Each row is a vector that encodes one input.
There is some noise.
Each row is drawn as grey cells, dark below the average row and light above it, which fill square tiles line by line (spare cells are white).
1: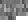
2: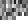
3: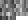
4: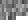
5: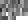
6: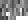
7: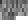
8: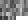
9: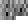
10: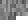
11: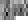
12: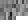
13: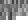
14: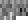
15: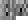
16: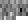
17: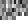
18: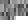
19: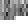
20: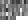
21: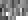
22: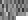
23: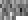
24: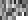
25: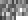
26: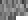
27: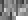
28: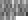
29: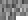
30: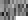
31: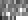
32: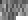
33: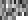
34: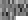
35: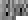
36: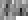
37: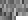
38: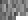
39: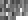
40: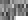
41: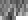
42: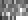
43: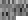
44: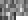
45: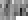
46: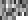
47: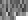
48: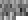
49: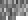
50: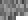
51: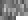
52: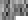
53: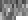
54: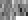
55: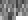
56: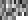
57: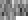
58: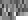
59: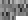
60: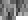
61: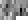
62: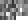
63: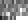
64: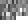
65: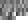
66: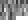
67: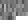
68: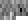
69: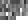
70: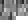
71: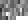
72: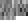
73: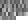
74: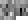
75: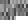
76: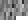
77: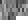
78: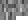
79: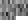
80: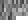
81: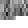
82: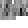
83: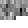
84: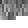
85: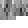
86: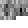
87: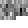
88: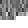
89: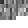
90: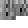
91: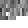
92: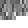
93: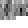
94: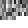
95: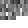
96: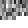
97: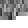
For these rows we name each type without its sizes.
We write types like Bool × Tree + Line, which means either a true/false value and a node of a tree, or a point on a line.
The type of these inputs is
Bool × Bool × Bool + List(Line).
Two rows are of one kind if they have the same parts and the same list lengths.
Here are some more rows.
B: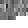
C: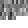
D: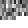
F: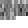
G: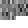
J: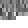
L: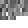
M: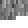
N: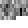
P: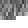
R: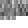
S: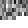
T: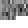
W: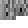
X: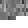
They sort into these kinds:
B, C, J, M, P, X
D, S
F, G, N, R, T, W
L

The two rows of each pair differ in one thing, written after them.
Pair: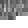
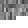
the place on the line in item 1 of the list
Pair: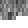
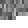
the place on the line in item 1 of the list
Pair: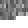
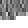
the place on the line in item 1 of the list
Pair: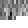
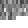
the place on the line in item 2 of the list
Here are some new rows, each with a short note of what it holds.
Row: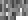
a list of one item
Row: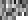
the empty list
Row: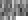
three true/false values
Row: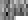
three true/false values
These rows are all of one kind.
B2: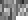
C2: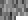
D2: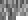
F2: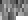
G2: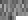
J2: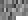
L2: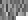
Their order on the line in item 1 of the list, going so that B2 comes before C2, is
B2, D2, J2, C2, G2, L2, F2.
